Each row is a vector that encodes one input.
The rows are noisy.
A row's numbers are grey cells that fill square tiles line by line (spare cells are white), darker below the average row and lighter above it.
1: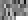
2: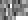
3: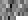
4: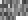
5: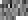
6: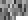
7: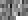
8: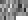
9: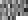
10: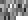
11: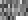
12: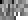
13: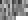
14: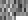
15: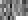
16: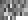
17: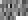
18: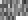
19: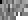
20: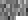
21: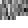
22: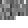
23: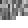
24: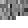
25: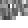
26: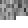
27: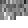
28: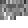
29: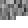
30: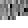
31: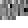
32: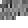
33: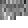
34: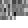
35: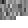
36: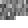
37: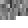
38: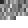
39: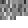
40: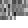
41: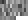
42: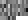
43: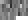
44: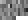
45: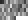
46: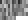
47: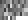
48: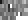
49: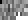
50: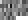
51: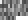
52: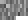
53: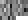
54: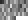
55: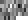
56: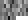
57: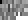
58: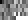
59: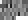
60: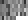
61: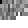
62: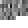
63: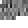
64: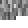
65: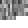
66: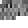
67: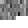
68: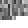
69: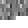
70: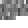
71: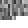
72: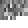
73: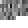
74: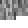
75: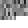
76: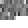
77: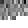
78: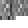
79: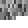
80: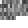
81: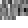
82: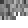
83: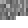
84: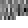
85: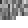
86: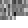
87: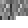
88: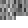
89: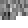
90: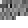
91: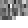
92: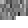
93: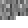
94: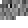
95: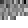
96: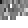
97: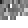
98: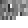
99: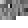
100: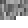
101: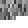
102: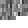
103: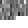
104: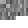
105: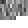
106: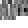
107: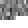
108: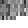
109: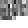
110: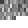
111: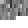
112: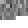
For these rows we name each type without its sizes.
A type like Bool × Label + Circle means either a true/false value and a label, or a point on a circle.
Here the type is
(Bool × Bool × Bool + Tree) × Tree.
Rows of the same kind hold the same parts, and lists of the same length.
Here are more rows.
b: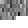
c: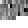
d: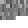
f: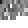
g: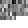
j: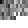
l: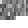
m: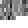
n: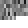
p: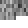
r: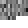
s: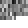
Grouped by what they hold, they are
b, c, d, l, m, r
f, g, j, n, p, s

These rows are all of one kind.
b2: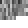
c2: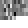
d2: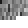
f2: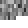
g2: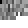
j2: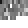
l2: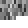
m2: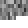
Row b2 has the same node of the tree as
d2 and g2.
